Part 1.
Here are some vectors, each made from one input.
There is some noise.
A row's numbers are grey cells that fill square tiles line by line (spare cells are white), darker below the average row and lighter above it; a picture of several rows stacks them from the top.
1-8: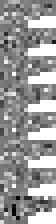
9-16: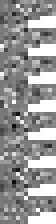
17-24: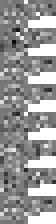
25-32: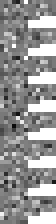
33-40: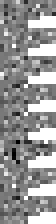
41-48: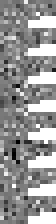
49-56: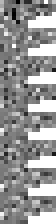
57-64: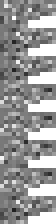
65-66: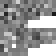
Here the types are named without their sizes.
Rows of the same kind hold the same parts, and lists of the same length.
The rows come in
2 kinds.
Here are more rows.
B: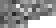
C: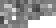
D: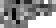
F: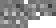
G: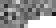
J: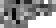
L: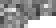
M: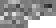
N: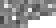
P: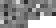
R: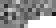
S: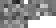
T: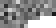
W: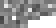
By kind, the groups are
B, C, F, G, L, M, N, P, R, S, T, W
D, J

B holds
a point on a circle.
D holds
a fixed value.
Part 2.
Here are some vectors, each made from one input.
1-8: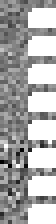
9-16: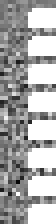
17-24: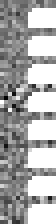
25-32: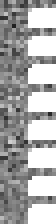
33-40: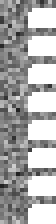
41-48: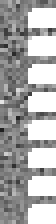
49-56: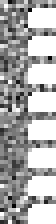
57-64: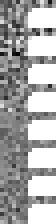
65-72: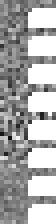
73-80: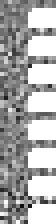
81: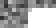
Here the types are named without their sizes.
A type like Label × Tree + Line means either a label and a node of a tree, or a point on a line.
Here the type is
Bool × Bool × Bool × Bool + Unit.
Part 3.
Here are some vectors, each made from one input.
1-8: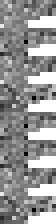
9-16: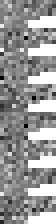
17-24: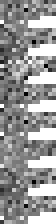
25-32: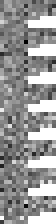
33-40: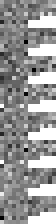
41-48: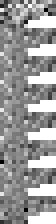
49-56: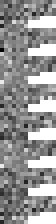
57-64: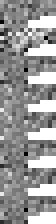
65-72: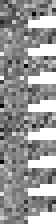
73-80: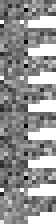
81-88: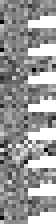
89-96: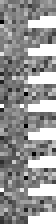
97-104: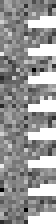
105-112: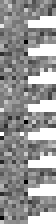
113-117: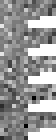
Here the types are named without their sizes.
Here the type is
Circle + Unit.
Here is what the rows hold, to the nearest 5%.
About 95% of them hold a point on a circle. The rest hold a fixed value.
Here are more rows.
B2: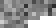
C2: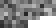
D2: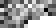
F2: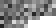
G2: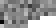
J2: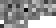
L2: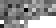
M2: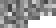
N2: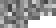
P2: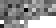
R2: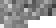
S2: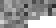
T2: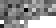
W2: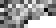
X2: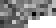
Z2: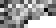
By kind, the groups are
B2, C2, F2, G2, J2, L2, M2, N2, P2, R2, S2, T2, X2
D2, W2, Z2

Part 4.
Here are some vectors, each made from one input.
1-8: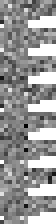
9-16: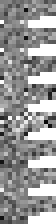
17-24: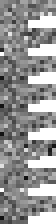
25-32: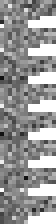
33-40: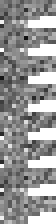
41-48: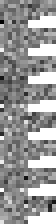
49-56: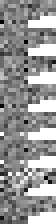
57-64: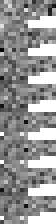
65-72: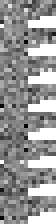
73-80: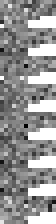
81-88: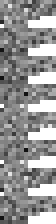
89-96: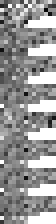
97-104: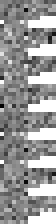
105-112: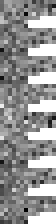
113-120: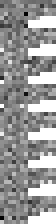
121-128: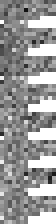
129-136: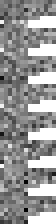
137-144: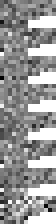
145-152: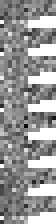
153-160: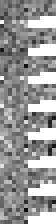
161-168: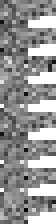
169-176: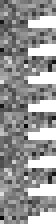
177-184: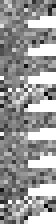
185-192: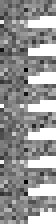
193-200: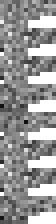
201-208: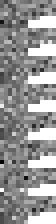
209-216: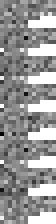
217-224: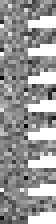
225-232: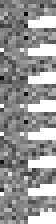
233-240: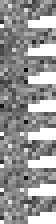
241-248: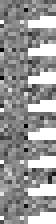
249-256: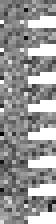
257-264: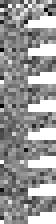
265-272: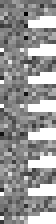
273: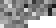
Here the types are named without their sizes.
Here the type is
Circle + Unit.
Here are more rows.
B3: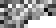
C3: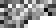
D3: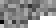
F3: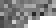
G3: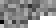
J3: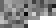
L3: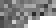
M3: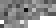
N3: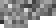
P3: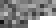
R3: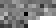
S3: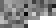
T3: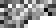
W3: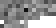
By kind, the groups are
B3, C3, T3
D3, F3, G3, J3, L3, M3, N3, P3, R3, S3, W3

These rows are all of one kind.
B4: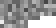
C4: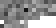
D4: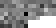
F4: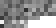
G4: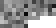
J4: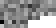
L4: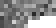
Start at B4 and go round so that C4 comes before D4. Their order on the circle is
B4, C4, F4, L4, D4, G4, J4.
